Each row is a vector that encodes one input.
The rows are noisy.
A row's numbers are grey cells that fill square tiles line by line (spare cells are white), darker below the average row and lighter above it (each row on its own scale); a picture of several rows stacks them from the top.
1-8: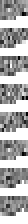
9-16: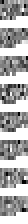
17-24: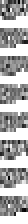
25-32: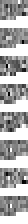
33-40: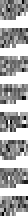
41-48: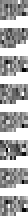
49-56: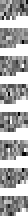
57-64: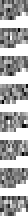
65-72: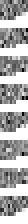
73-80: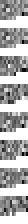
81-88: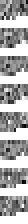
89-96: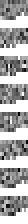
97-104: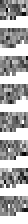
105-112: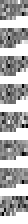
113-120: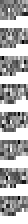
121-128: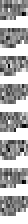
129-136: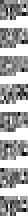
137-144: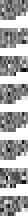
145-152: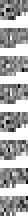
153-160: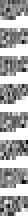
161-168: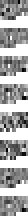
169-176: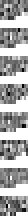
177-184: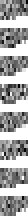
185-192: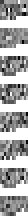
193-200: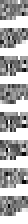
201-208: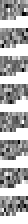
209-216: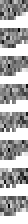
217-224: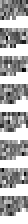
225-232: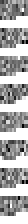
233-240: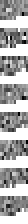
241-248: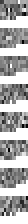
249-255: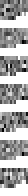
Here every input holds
either a node of an 11-node tree, or five true/false values.
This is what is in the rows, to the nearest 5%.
About 15% of them hold a node of an 11-node tree. The rest hold five true/false values.
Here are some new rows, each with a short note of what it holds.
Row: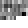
five true/false values
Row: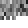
a node of an 11-node tree
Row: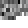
five true/false values
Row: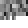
a node of an 11-node tree
